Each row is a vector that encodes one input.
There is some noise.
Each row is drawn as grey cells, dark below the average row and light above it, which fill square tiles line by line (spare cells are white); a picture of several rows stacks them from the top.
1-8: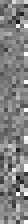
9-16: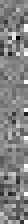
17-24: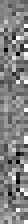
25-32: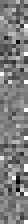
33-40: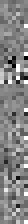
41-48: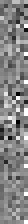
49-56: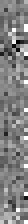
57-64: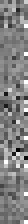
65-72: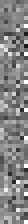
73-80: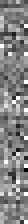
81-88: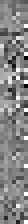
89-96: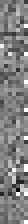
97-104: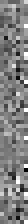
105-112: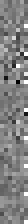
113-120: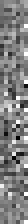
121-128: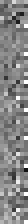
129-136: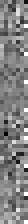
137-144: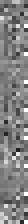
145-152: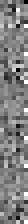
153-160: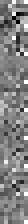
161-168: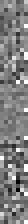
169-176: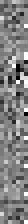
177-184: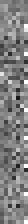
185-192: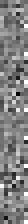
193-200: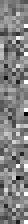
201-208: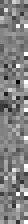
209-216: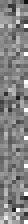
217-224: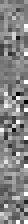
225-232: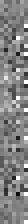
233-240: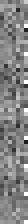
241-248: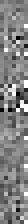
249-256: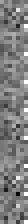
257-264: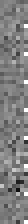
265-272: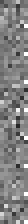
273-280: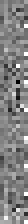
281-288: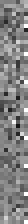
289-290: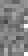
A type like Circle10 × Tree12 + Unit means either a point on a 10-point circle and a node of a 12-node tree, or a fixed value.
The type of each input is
Line7 × (Tree14 + Unit) + Line9.
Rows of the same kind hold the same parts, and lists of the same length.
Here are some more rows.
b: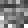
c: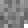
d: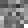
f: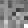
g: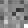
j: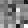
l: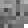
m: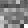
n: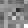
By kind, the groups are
b, d, m
c, l
f, g, j, n

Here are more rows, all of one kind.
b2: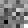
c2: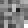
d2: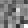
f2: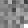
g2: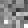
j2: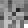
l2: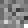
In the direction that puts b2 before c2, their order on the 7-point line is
f2, b2, d2, l2, g2, c2, j2.
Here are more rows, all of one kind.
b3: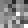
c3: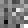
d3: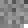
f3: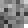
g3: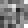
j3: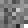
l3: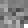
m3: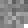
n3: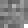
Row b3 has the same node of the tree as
g3, j3 and n3.
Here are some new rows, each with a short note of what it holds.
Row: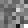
a point on a 7-point line and a node of a 14-node tree
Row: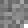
a point on a 7-point line and a node of a 14-node tree
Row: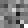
a point on a 9-point line
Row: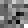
a point on a 9-point line
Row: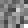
a point on a 7-point line and a node of a 14-node tree
